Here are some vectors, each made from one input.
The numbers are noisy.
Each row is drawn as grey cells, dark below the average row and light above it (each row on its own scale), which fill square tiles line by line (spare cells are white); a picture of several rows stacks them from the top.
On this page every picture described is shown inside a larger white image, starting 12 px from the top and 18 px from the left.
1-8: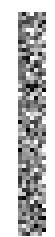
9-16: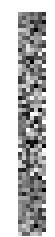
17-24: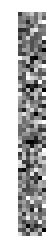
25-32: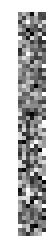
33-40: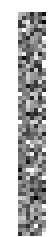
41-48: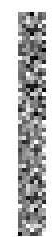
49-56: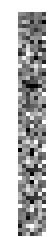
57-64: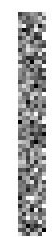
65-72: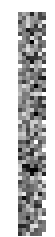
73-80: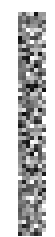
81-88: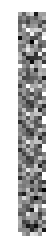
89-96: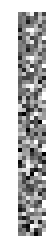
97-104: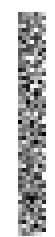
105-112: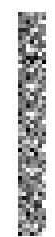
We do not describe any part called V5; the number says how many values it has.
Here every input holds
a true/false value, together with either one of 6 labels, or a point on a 4-point line and a value of V5.
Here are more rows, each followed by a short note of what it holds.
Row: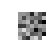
a point on a 4-point line, a true/false value and a value of V5
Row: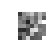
one of 6 labels and a true/false value
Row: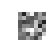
one of 6 labels and a true/false value
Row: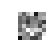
one of 6 labels and a true/false value
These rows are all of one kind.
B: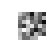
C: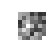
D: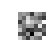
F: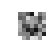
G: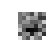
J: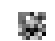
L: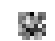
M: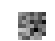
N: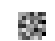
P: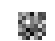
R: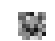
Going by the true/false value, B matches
C, M and N.
